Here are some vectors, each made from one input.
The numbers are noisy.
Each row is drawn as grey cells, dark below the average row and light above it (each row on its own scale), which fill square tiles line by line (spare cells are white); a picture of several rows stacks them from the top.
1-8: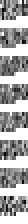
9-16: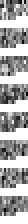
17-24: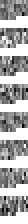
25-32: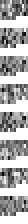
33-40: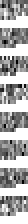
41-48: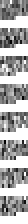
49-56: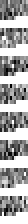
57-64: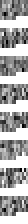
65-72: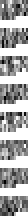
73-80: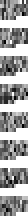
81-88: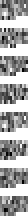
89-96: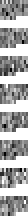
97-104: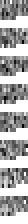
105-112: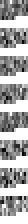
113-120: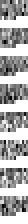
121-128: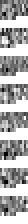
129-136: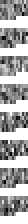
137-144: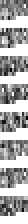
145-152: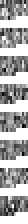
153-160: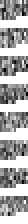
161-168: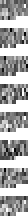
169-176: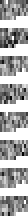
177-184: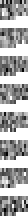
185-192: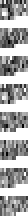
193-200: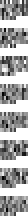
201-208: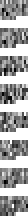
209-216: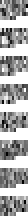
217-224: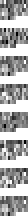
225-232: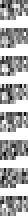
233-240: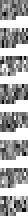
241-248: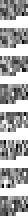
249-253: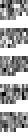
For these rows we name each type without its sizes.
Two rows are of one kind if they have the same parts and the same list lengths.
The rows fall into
4 kinds.
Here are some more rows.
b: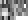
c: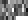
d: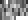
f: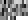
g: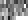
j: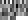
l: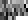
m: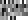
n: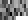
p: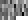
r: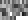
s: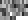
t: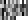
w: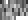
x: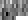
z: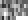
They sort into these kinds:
b, g, z
c, j, l, n, x
d, w
f, m, p, r, s, t

